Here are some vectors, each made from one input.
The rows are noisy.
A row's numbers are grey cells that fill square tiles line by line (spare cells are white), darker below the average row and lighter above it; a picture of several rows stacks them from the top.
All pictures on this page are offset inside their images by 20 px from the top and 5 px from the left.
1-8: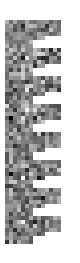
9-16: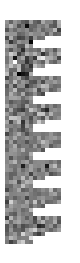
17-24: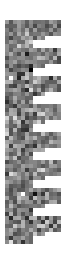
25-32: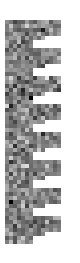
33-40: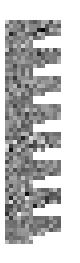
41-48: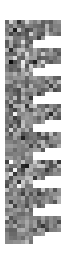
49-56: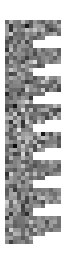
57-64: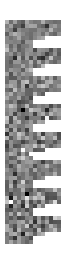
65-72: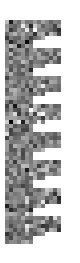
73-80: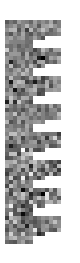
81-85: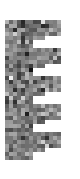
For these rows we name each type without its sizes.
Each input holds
either a point on a circle, or a point on a line, or four true/false values.
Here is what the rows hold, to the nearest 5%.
About 25% of them hold a point on a circle. About 15% of them hold a point on a line. The rest hold four true/false values.
